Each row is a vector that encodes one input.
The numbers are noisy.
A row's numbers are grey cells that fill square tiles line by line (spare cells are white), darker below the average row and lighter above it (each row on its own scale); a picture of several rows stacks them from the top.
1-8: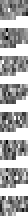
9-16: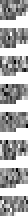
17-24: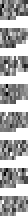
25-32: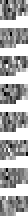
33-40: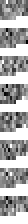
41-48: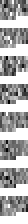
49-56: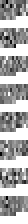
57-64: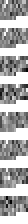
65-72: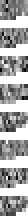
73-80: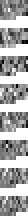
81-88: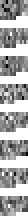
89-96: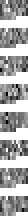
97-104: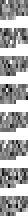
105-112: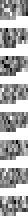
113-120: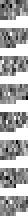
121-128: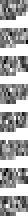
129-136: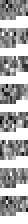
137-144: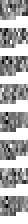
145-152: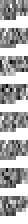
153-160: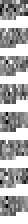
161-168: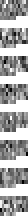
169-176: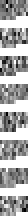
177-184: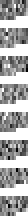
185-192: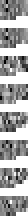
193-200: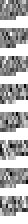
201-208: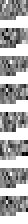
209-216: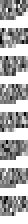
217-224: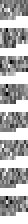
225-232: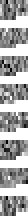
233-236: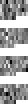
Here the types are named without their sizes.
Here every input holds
four true/false values, together with either a fixed value, or a node of a tree.
